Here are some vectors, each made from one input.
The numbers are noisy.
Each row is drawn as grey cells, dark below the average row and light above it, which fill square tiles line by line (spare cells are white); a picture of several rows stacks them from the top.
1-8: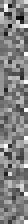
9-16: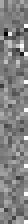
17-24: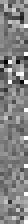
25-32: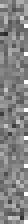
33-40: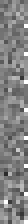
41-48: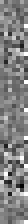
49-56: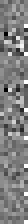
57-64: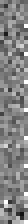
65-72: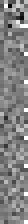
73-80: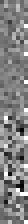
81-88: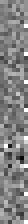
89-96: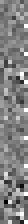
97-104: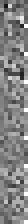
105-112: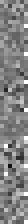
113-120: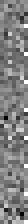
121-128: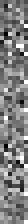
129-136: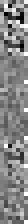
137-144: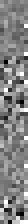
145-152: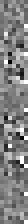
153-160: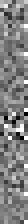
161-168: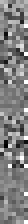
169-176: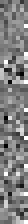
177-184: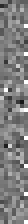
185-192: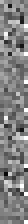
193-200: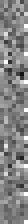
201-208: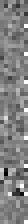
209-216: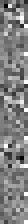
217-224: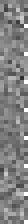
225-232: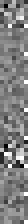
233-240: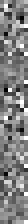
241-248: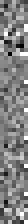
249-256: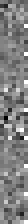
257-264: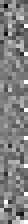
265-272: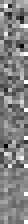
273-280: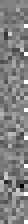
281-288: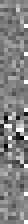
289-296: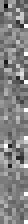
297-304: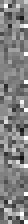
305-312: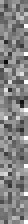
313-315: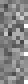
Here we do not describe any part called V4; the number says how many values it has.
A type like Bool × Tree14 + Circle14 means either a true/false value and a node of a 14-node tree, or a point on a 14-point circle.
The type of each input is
Line6 + List2(Bool × V4).
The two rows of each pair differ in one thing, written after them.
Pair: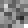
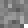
the true/false value in item 2 of the list
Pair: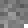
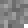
the value of V4 in item 2 of the list
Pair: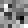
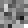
the value of V4 in item 1 of the list
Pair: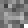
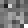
the value of V4 in item 2 of the list
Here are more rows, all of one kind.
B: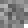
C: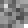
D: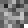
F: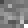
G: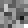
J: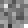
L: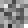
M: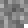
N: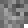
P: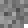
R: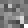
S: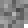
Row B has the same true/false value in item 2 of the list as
C, G, N and R.
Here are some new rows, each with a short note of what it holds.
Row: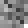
the empty list
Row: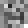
a point on a 6-point line
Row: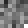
the empty list
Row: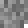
a list of two items
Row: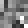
the empty list
